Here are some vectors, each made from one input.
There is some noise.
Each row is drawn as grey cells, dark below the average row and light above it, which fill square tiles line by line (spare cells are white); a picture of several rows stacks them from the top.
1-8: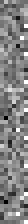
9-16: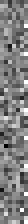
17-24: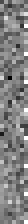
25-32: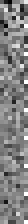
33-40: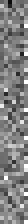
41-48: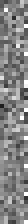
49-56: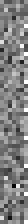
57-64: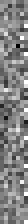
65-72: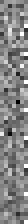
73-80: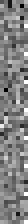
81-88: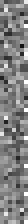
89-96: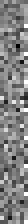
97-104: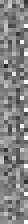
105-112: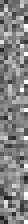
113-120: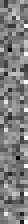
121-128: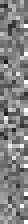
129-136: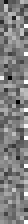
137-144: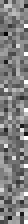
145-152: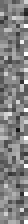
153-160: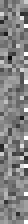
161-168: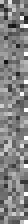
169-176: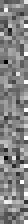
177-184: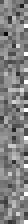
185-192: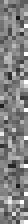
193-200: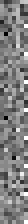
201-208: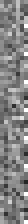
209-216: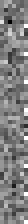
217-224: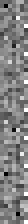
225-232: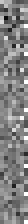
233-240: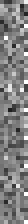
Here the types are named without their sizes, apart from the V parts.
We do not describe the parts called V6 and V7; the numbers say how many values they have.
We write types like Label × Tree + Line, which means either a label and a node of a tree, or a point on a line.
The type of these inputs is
(Bool × Bool × Bool + Unit) × V7 + Circle × (Line + V6).
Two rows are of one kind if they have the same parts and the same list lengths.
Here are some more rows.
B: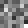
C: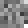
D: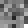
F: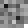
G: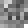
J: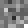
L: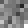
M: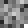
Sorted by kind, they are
B, C, M
D, J
F, G
L

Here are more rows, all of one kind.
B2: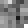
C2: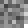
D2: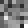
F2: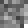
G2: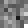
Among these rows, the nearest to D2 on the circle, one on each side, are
B2 and G2.
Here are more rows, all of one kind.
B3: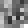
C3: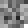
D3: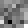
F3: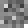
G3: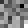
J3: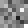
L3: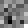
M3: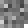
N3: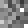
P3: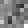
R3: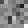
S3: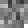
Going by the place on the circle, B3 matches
M3, N3, P3 and S3.
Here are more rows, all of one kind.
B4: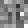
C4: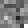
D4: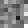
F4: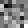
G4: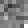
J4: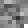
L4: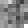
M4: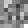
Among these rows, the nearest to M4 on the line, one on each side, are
B4 and L4.
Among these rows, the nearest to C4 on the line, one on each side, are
D4 and J4.
